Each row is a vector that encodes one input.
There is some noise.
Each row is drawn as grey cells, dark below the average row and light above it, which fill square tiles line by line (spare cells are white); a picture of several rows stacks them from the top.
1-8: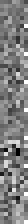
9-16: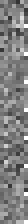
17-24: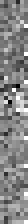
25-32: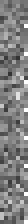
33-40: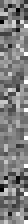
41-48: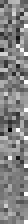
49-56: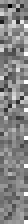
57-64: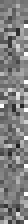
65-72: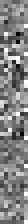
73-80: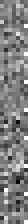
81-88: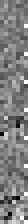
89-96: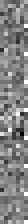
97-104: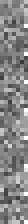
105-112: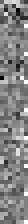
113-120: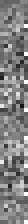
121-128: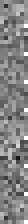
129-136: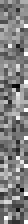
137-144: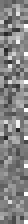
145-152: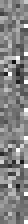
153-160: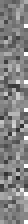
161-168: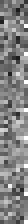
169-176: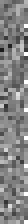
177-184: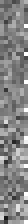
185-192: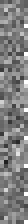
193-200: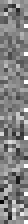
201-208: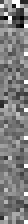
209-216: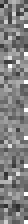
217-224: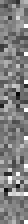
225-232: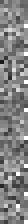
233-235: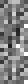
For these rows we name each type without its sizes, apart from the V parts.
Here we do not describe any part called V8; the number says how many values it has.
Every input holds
a list of items, each a true/false value and a value of V8.
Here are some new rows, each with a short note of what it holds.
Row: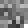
a list of two items
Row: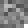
a list of one item
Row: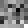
a list of one item
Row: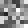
a list of two items
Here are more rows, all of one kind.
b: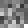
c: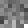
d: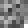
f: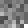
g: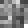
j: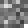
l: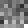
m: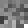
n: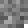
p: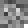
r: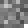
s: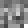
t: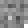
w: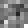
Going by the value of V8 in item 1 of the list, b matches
g, l and p.
